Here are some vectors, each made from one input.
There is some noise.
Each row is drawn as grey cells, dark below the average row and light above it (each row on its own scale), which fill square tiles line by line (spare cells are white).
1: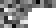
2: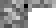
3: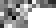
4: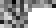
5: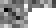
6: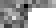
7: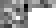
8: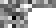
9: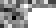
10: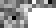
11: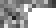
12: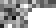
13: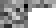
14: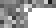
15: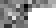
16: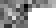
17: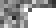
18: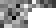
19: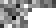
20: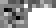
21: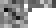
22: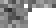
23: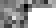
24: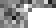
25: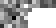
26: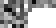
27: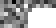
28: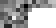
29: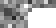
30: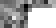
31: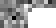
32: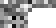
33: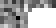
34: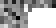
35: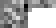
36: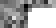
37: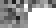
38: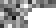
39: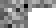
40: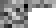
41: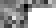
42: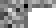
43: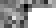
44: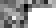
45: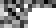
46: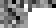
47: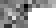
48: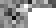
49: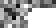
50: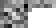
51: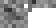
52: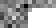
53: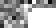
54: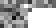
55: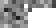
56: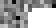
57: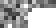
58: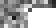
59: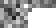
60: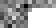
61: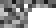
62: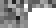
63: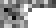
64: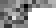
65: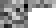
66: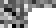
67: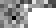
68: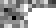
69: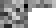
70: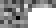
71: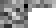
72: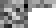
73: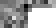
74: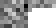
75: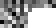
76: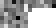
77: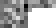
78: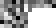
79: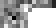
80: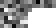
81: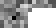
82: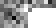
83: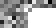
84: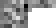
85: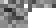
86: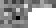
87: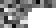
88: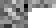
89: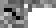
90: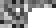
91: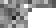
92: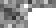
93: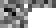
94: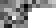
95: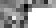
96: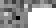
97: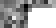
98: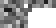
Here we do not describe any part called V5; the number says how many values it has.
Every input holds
a list of up to two items, each a true/false value and a value of V5.
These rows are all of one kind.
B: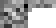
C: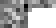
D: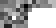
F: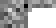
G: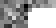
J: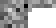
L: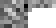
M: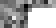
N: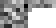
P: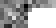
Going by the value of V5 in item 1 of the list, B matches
D and N.
